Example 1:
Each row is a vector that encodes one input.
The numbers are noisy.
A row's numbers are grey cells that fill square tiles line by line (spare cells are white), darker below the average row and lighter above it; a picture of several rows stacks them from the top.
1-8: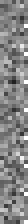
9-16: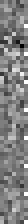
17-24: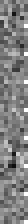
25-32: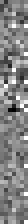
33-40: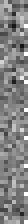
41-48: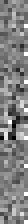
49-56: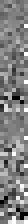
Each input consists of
three true/false values.
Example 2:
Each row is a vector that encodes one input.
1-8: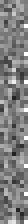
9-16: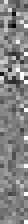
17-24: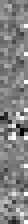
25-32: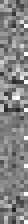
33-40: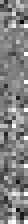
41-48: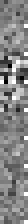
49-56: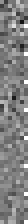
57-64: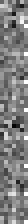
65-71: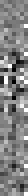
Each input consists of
three true/false values.
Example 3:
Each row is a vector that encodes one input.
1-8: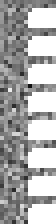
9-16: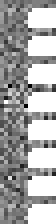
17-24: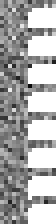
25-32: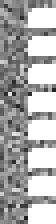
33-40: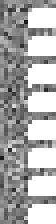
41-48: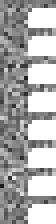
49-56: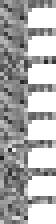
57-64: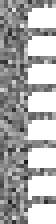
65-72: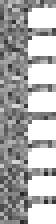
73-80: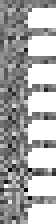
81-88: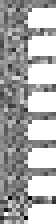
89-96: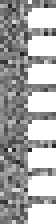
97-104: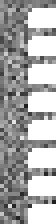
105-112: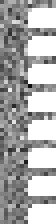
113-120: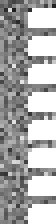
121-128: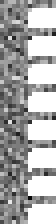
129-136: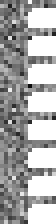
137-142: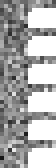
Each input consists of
either a fixed value, or four true/false values.
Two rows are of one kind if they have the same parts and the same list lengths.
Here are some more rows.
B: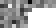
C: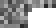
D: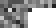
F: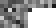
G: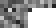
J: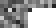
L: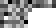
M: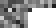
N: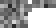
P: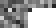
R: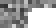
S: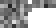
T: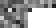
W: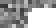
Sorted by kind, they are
B, C, D, F, G, J, M, N, P, R, S, T, W
L

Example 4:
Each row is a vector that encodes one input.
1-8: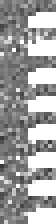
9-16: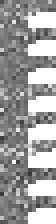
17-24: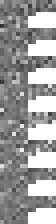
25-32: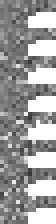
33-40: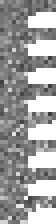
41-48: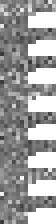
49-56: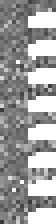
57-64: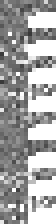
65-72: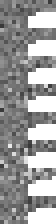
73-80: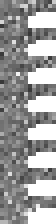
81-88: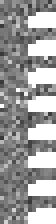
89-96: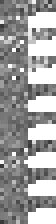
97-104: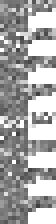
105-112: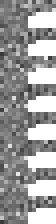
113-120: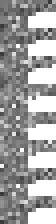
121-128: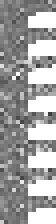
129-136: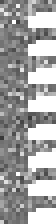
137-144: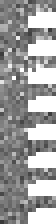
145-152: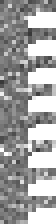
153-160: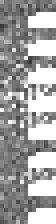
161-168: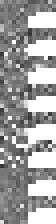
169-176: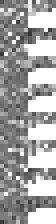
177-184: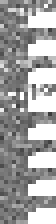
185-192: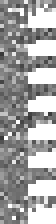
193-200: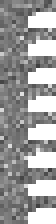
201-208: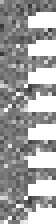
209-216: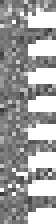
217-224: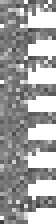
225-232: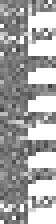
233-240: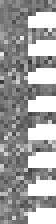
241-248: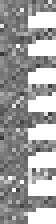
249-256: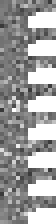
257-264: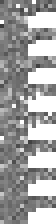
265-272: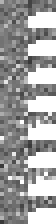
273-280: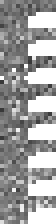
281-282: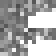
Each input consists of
three true/false values.
